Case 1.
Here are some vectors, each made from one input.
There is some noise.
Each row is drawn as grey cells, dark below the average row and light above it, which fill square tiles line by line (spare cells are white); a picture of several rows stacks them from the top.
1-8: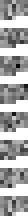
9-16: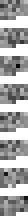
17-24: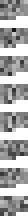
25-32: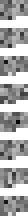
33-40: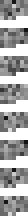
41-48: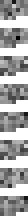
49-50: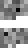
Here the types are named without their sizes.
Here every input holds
a point on a circle.
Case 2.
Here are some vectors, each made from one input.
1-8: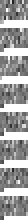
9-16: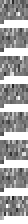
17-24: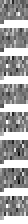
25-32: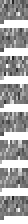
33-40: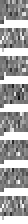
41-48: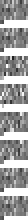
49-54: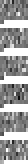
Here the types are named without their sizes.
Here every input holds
a label.
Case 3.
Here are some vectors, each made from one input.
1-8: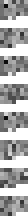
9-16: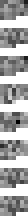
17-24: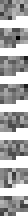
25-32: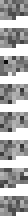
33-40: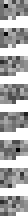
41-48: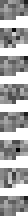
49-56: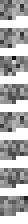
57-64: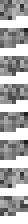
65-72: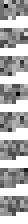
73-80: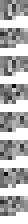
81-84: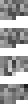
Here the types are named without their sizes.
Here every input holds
a point on a circle.
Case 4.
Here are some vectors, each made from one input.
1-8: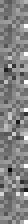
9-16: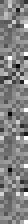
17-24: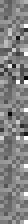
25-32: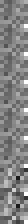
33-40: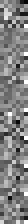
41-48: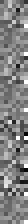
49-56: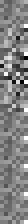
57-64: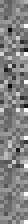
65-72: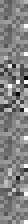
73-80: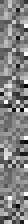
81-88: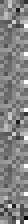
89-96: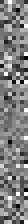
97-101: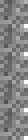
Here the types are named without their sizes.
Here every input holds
three true/false values.
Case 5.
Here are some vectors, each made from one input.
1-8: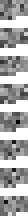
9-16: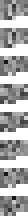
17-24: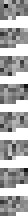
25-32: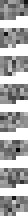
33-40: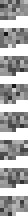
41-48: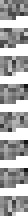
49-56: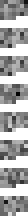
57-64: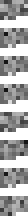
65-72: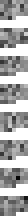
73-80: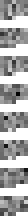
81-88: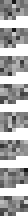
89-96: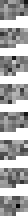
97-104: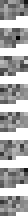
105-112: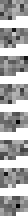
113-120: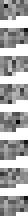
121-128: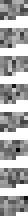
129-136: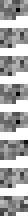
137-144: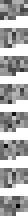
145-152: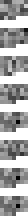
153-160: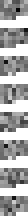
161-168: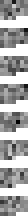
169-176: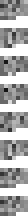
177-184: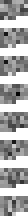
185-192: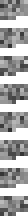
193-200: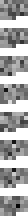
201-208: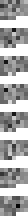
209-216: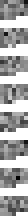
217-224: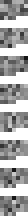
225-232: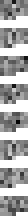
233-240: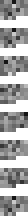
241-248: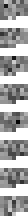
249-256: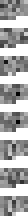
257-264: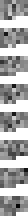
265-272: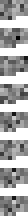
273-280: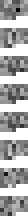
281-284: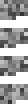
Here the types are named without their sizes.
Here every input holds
a point on a circle.
